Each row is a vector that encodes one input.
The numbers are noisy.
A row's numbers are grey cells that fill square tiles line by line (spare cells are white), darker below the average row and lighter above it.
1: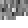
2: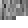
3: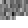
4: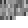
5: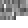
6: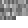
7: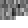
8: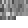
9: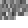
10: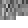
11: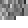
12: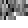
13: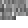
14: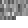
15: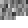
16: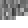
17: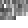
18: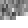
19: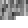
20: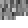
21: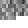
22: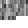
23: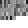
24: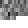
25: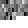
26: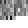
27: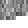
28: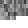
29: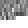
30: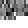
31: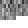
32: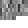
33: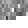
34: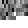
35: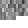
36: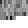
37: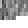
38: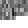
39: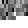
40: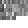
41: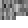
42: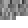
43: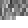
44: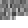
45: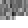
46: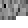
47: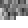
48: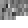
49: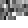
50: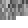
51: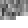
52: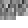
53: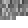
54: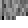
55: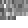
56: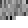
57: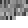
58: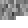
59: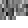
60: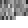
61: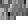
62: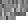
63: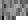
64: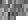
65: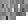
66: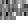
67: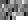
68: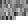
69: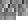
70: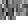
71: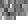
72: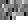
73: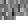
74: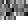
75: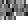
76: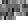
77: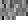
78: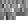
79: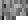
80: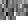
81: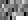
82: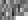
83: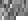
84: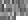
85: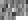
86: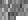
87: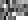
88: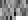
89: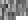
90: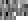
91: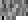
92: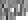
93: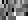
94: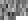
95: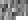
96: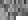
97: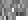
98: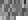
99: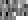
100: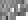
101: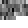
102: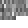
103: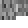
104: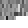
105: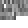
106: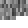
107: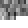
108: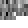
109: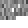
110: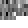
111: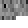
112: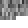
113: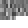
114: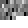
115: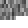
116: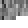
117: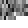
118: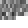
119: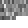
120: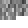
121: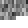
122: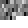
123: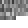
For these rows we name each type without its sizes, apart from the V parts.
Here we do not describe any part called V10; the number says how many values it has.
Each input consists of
a label, together with either a fixed value, or a label and a value of V10.
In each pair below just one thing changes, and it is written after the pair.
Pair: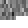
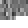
the value of V10
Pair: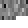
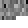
one of the two labels
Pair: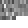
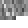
the value of V10
